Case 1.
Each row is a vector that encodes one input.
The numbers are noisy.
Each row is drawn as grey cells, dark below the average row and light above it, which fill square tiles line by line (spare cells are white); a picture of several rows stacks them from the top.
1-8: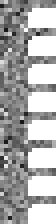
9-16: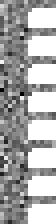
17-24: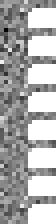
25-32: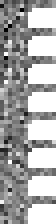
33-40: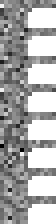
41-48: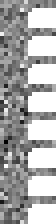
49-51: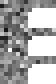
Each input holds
a point on a 7-point line and a true/false value.
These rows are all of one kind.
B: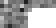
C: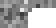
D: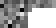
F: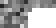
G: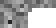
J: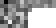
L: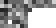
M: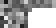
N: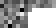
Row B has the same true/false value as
C, F and G.
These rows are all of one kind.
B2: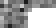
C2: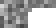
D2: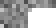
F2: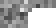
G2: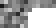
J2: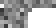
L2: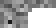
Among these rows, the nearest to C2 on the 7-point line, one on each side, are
F2 and L2.
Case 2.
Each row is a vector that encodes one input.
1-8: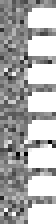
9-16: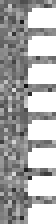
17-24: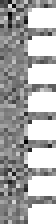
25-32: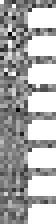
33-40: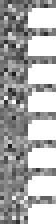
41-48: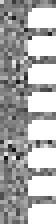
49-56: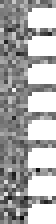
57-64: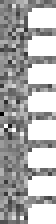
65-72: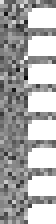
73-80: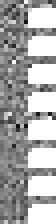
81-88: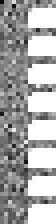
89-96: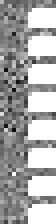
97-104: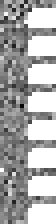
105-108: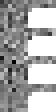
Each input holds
a point on an 11-point circle and a true/false value.
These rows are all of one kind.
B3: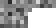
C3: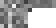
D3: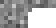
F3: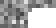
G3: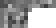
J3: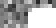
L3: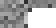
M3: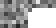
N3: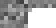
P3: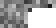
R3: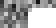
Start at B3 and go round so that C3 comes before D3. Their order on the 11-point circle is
B3, J3, F3, L3, M3, P3, C3, N3, D3, G3, R3.
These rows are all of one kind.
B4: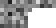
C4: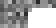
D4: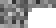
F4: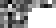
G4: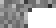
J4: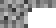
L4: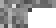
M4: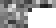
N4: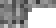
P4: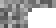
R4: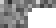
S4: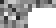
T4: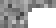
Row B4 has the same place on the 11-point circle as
F4 and R4.
